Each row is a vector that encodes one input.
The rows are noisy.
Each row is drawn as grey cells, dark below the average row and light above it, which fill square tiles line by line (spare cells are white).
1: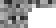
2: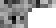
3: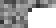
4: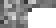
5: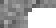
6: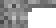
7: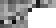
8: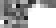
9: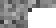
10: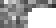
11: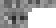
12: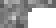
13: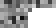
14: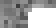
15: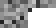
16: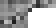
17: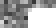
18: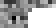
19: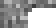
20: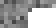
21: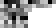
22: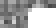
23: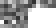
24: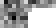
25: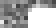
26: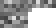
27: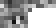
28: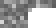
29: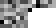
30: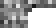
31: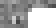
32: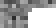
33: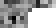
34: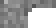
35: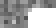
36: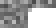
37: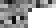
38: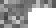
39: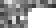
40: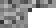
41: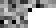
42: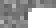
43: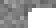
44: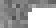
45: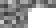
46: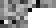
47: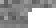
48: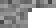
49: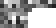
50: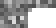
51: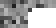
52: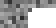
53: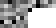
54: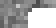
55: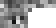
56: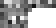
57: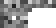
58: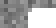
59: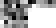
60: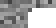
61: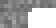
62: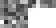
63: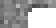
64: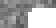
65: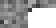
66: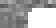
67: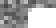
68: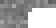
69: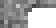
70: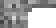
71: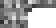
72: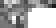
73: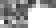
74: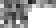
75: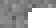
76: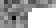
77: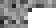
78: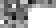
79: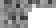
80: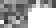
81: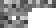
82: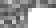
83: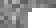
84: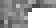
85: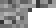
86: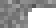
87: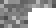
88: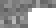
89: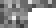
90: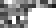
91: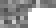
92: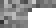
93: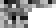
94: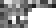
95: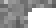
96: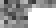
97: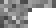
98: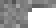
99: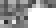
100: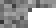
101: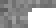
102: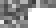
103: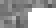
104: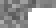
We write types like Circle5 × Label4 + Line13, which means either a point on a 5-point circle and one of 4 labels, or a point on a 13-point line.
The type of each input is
Bool × List2(Line5).
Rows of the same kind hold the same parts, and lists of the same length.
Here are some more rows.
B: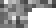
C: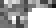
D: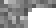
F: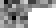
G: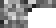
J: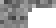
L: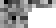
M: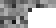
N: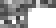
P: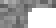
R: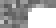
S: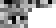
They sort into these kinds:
B, C, J, P, R
D, F, G, L, N, S
M

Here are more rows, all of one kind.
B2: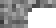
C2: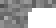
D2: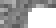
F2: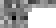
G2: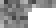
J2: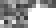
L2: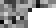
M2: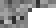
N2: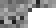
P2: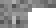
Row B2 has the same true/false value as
C2, G2, L2 and P2.
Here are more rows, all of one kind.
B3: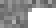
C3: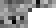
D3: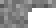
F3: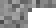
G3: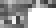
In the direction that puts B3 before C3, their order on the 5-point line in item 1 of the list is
F3, G3, B3, D3, C3.
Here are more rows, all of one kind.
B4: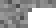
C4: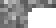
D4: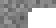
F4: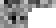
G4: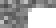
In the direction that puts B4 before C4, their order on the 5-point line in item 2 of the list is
B4, F4, C4, D4, G4.
